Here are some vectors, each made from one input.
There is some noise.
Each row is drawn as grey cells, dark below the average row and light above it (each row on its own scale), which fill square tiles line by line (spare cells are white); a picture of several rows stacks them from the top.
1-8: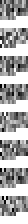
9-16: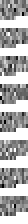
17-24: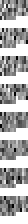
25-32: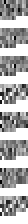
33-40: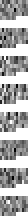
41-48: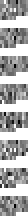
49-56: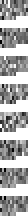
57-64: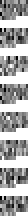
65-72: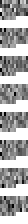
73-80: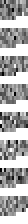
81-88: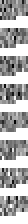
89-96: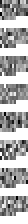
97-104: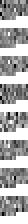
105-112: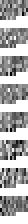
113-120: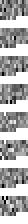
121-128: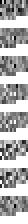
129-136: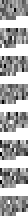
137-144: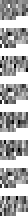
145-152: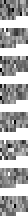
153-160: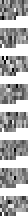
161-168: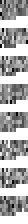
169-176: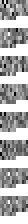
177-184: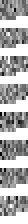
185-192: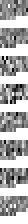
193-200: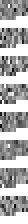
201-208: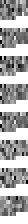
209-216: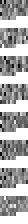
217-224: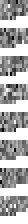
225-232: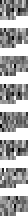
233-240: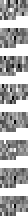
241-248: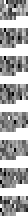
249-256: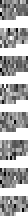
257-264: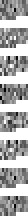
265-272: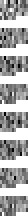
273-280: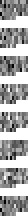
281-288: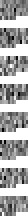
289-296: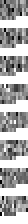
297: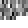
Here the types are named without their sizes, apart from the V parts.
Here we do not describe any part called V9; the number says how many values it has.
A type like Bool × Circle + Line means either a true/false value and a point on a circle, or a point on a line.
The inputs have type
Bool × Bool × Bool × V9 + Line.
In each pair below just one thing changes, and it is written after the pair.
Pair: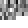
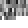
the value of V9
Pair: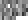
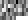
the value of V9
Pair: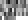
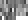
one of the three true/false values
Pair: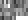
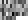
the value of V9
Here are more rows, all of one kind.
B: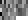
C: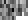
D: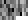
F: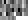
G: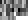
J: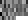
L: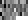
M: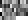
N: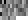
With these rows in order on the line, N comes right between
B and G.
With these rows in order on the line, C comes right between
D and F.
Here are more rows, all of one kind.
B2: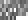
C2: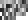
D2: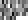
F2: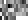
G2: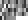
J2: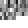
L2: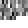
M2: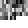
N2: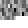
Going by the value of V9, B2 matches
C2, F2 and J2.
